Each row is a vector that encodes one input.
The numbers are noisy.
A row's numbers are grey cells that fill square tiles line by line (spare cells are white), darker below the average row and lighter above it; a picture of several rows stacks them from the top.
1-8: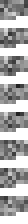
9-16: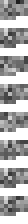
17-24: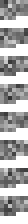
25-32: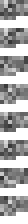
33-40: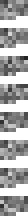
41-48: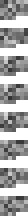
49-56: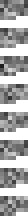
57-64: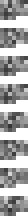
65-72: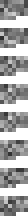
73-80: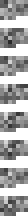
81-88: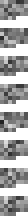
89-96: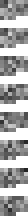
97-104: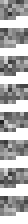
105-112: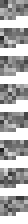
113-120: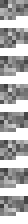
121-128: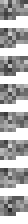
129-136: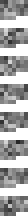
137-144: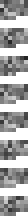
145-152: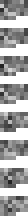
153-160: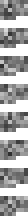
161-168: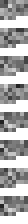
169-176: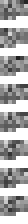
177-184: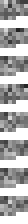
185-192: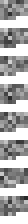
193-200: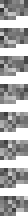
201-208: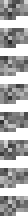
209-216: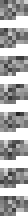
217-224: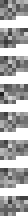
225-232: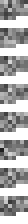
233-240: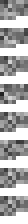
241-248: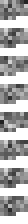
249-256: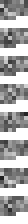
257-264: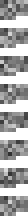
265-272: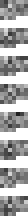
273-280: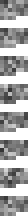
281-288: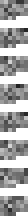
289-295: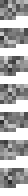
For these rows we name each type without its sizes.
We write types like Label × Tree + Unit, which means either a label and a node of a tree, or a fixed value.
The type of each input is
Bool × Circle + Line.
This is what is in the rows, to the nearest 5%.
About 45% of them hold a point on a circle and a true/false value. The rest hold a point on a line.
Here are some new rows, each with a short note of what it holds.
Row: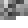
a point on a circle and a true/false value
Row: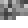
a point on a circle and a true/false value
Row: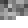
a point on a line
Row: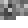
a point on a circle and a true/false value
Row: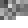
a point on a line
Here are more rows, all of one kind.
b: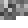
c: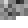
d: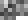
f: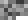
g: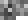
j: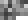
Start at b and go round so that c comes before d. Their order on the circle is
b, g, j, f, c, d.
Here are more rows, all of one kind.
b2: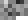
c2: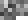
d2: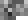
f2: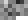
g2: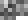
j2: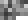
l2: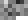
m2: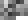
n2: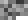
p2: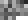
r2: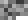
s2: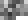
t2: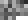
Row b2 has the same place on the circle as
f2 and l2.
